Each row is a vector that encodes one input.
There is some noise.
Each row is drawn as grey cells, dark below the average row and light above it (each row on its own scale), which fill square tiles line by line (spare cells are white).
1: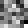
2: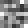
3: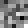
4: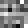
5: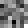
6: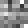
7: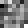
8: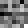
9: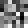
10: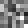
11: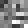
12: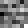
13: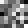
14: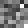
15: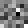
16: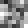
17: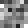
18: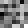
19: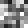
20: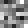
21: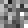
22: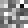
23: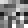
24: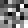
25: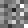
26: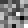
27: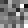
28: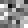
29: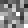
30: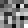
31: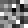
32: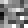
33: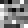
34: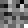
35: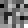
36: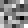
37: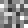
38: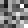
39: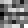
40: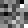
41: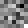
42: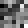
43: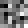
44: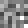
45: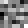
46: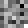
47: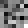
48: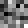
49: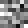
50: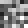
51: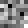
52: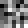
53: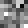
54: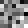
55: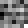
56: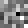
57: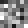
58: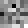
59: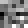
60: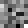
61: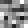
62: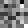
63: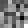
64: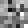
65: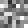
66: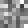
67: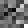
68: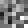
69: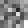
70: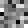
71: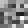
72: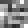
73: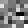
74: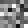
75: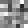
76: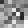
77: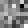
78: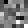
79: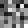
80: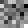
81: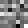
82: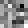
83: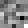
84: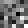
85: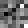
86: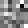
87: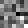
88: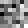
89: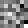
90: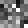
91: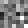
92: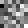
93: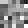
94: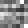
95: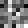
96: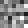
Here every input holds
two labels (each one of 5) and one of 9 labels.
